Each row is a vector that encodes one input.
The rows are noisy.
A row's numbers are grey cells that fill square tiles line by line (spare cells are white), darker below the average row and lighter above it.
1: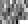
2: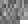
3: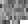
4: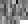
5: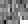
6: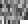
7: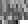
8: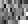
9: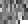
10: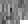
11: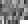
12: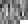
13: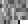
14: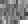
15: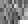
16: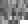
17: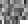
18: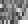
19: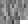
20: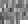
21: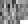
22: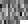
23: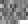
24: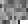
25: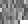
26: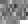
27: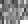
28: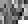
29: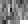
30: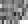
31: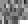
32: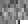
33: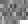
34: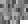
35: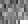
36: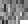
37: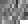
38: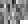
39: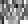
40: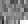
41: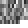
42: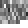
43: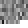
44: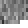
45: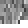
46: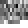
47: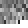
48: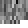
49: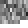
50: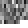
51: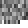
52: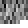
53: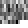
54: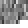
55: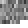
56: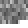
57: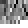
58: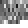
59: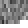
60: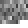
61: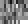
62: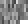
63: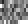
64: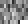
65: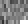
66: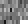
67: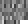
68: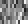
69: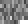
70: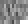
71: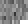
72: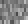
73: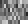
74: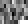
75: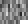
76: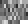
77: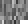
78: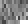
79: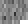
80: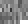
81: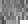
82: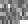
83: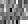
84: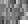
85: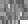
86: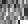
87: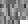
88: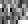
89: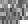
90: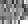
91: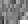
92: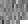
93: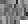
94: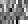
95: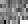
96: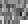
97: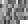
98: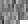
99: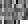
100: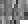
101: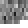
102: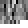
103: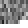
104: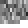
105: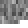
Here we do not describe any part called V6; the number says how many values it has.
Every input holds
either a fixed value, or a node of a 10-node tree, or a true/false value and a value of V6.
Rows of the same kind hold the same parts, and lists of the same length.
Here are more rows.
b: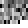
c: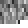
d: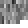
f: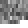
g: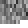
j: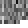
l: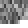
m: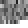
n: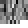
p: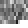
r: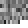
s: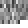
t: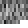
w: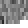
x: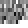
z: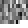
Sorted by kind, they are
b, c, d, l, r, s, w, x
f, g, j, m, n, p
t, z

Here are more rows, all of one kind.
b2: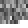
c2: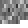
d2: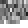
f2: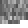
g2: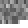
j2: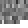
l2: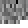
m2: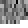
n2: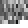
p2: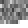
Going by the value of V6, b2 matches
c2, g2, j2 and l2.
